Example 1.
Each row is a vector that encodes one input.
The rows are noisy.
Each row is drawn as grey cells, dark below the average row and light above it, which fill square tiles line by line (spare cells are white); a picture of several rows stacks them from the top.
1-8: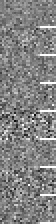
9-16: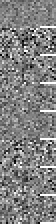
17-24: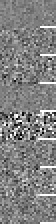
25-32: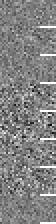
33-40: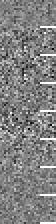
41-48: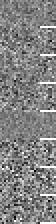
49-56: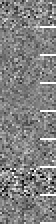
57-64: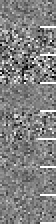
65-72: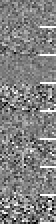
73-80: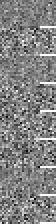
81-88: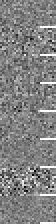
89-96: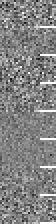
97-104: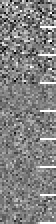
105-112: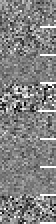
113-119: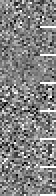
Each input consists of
a point on a 13-point circle and a true/false value.
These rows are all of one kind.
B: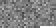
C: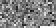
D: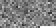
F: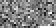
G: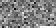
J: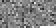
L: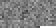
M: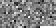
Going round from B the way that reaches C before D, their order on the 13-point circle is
B, C, J, G, F, L, D, M.
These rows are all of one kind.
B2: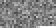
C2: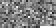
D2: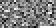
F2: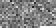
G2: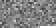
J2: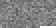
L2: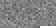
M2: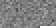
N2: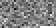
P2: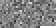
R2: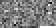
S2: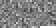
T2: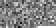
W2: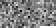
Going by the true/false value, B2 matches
G2, S2 and T2.
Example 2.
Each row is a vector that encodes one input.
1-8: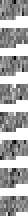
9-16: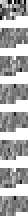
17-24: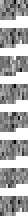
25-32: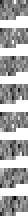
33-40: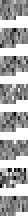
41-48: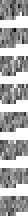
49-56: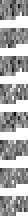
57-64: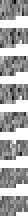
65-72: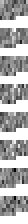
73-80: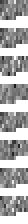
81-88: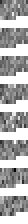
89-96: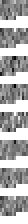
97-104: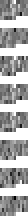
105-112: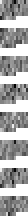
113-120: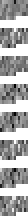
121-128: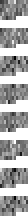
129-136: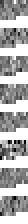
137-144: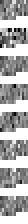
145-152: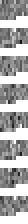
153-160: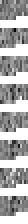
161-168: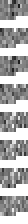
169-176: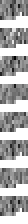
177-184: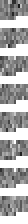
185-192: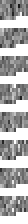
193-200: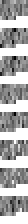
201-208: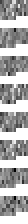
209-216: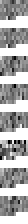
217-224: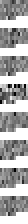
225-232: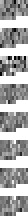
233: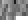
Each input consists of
either a fixed value, or one of 8 labels and a true/false value.
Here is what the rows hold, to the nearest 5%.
About 5% of them hold a fixed value. The rest hold one of 8 labels and a true/false value.
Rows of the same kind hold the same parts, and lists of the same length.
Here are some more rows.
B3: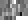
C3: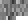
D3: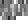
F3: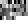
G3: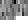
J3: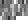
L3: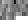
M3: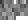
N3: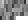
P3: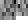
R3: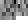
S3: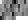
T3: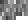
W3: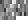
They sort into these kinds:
B3, C3, D3, G3, J3, L3, M3, N3, P3, R3, S3, T3, W3
F3

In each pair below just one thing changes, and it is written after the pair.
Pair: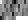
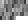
the label
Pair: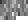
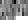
the true/false value
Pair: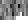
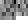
the label
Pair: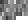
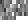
the label
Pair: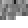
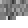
the label
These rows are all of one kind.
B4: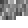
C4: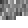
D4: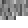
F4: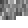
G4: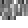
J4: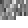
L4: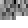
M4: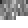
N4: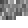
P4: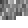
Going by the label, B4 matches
C4, F4, N4 and P4.
